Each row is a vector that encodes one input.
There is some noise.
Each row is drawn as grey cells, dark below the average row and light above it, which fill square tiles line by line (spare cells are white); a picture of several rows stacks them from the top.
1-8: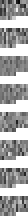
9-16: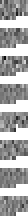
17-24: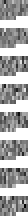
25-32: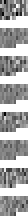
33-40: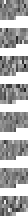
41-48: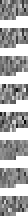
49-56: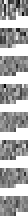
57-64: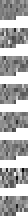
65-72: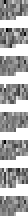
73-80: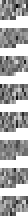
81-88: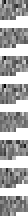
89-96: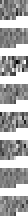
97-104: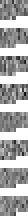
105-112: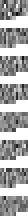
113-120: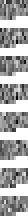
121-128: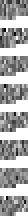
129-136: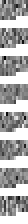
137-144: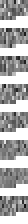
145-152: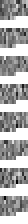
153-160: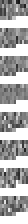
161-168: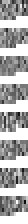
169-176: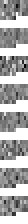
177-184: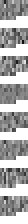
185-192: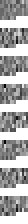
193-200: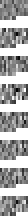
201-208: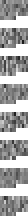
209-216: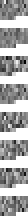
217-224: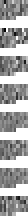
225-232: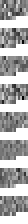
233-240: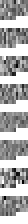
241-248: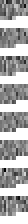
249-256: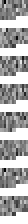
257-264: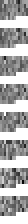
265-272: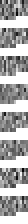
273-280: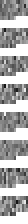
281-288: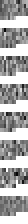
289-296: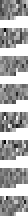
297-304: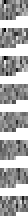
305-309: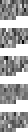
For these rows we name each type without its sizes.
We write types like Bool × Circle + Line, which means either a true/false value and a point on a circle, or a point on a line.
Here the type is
Tree.
